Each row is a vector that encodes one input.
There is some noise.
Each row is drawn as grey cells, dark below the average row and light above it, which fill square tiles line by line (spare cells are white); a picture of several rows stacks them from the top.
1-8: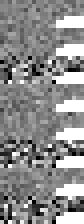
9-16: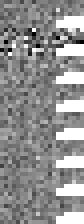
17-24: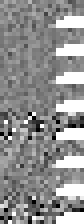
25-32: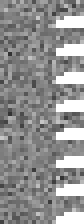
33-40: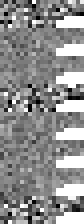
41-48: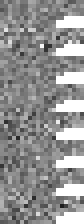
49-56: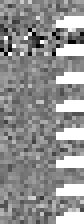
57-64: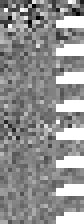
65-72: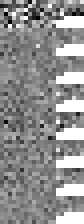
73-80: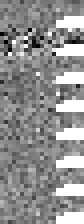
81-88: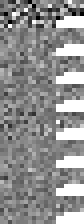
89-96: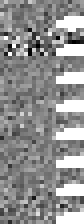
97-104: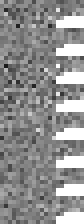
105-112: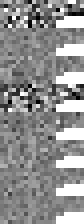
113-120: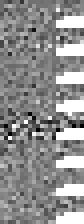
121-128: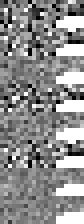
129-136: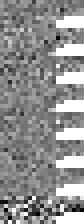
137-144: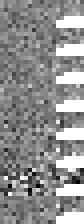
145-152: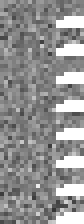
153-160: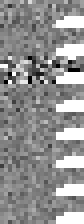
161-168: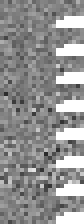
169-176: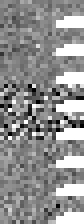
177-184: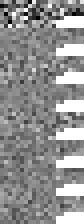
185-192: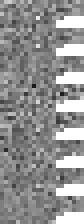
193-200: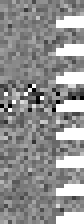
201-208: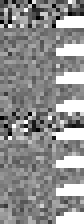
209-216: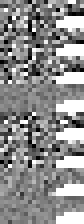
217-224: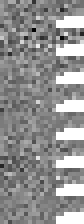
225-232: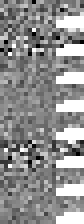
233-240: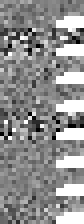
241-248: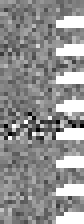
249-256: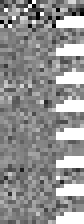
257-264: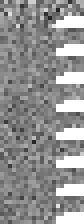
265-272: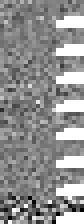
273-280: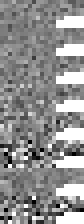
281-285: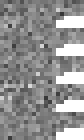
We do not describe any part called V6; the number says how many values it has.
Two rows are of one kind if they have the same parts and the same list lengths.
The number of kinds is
3.
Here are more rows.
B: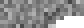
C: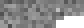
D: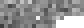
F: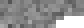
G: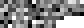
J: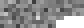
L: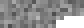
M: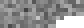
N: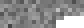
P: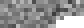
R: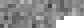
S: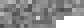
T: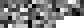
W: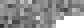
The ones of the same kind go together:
B, C, F, L, M, N, P
D, J, R, S, W
G, T

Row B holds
a point on a 15-point line.
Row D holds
a node of a 14-node tree.
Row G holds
a value of V6.
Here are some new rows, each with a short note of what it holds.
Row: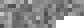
a node of a 14-node tree
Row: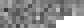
a node of a 14-node tree
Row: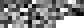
a value of V6
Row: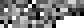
a value of V6
